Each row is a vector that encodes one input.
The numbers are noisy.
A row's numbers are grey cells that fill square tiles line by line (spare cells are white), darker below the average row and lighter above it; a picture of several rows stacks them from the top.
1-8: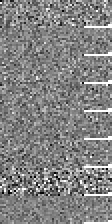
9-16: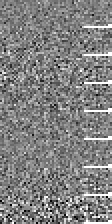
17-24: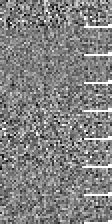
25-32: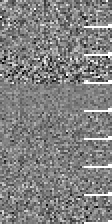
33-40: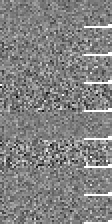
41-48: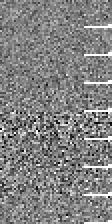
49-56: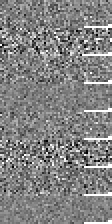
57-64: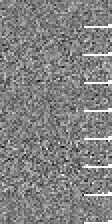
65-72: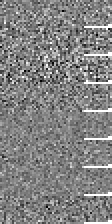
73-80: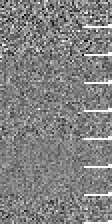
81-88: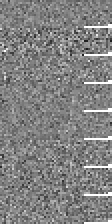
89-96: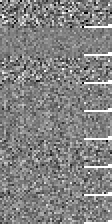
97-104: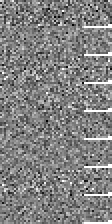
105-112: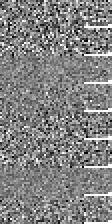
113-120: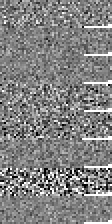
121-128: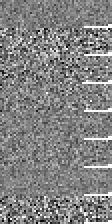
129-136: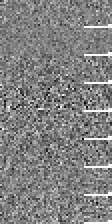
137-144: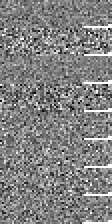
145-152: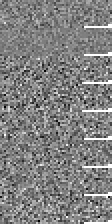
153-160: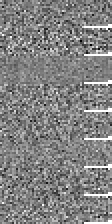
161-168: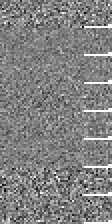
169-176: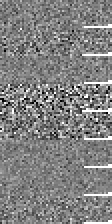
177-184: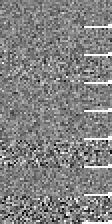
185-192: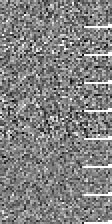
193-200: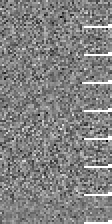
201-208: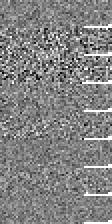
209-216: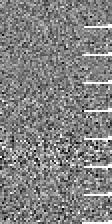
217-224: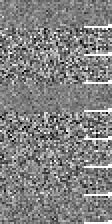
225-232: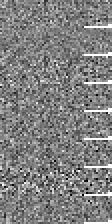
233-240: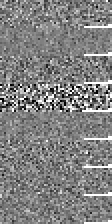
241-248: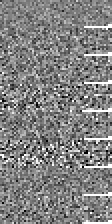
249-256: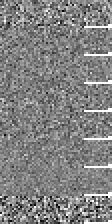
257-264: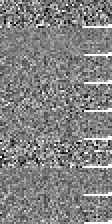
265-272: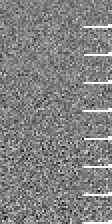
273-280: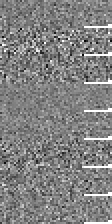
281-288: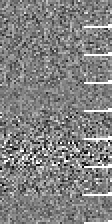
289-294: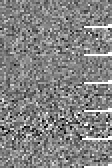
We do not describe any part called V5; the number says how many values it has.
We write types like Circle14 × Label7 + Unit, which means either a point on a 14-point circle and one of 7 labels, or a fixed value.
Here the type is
Line11 × (Line11 + V5).
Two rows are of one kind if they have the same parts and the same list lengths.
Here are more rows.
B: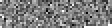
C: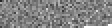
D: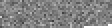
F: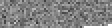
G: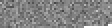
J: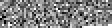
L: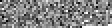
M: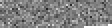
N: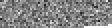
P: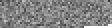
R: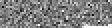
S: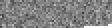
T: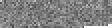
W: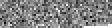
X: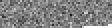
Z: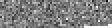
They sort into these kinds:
B, C, D, F, G, J, N, R, S, T, X, Z
L, M, P, W

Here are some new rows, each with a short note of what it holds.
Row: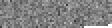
a point on an 11-point line and a value of V5
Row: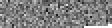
a point on an 11-point line and a value of V5
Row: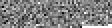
a point on each of two 11-point lines
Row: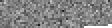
a point on each of two 11-point lines
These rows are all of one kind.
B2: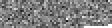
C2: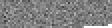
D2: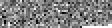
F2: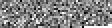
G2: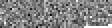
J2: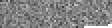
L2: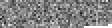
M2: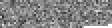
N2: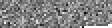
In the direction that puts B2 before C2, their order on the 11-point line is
G2, B2, C2, F2, D2, M2, J2, L2, N2.
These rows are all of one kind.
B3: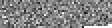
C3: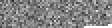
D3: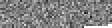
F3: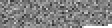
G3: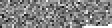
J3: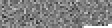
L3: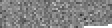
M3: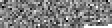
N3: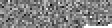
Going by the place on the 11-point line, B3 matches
M3 and N3.
